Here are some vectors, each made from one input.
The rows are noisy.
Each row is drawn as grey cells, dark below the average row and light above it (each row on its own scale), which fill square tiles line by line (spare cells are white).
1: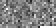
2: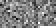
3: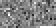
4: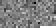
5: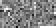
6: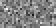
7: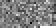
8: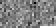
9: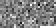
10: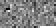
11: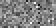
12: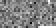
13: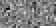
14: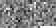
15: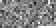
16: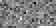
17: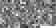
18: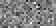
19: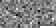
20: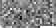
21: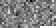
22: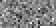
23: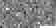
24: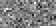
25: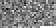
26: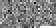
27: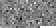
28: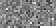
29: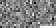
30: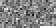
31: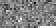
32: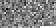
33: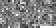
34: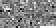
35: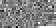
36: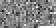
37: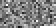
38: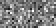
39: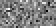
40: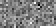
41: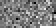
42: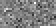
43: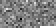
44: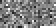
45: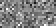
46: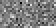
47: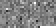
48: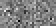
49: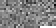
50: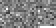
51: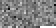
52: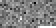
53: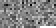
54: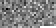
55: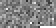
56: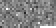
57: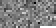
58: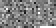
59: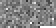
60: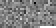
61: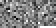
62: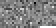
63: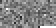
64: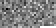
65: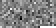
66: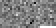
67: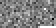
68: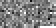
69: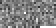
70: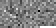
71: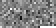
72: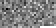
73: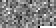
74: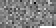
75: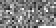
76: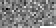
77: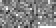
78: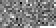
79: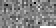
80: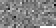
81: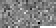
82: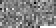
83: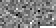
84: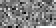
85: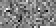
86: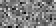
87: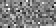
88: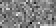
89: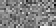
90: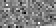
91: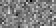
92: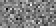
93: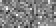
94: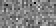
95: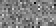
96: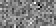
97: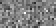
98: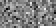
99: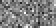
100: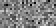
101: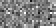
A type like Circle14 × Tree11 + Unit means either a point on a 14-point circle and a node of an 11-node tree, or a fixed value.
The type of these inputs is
Bool × Bool × Bool × Bool × Label8 + Unit.
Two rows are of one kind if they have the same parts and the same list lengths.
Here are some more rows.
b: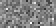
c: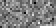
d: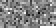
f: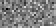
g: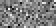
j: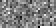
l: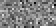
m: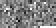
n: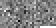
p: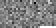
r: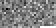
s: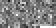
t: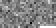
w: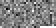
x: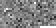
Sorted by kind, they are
b, c, d, g, j, l, m, n, p, s, t, w, x
f, r

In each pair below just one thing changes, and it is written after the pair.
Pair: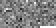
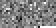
the label
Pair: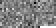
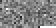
one of the four true/false values
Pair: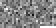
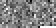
the label
